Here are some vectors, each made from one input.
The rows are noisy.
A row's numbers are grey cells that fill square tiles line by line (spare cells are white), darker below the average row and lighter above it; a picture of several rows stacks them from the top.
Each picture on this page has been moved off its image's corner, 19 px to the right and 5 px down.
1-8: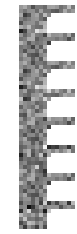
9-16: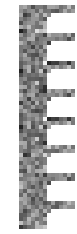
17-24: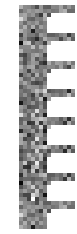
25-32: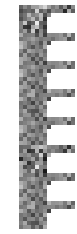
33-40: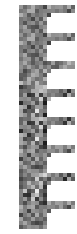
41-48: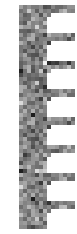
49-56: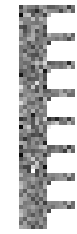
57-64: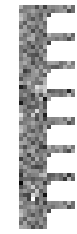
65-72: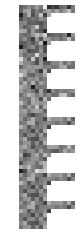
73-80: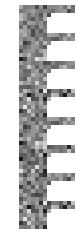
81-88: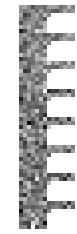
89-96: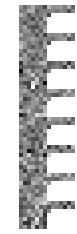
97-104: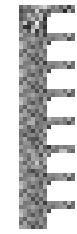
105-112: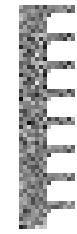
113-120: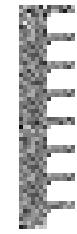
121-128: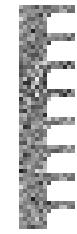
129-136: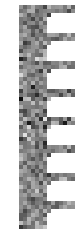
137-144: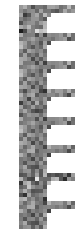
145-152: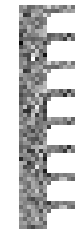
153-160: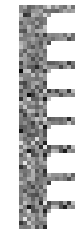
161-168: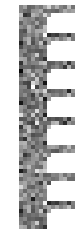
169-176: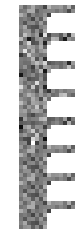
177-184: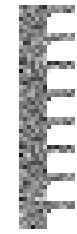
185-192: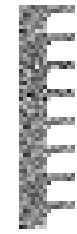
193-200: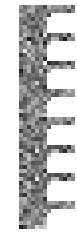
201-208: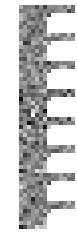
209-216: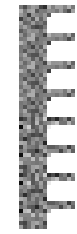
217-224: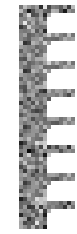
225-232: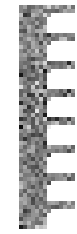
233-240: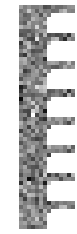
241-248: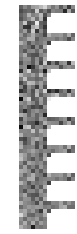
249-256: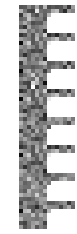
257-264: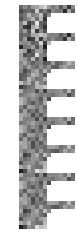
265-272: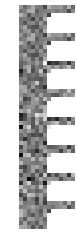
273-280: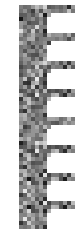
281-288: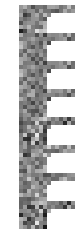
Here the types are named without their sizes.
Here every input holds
either a point on a circle, or a point on a line.
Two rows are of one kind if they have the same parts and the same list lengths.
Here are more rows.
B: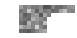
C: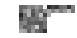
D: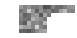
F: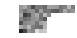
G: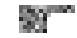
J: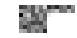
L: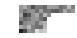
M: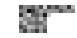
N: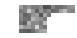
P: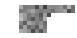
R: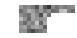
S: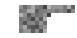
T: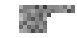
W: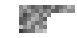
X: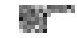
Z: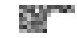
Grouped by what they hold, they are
B, D, F, L, N, P, R, S, T, W
C, G, J, M, X, Z

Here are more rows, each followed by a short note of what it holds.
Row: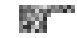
a point on a circle
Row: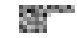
a point on a circle
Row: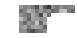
a point on a line
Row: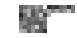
a point on a circle
